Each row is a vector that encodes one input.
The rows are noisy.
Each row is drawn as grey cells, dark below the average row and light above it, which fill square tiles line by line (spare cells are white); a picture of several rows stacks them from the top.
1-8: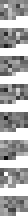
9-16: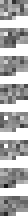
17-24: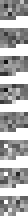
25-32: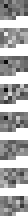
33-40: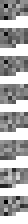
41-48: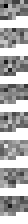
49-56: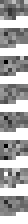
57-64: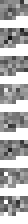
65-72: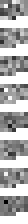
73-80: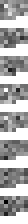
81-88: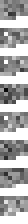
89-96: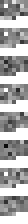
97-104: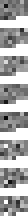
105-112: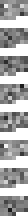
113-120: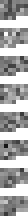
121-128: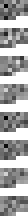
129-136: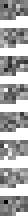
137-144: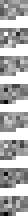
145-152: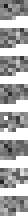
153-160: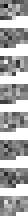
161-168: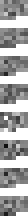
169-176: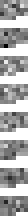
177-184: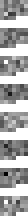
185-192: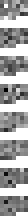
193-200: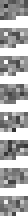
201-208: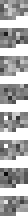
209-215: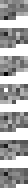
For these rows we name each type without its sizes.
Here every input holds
either a label, or four true/false values.
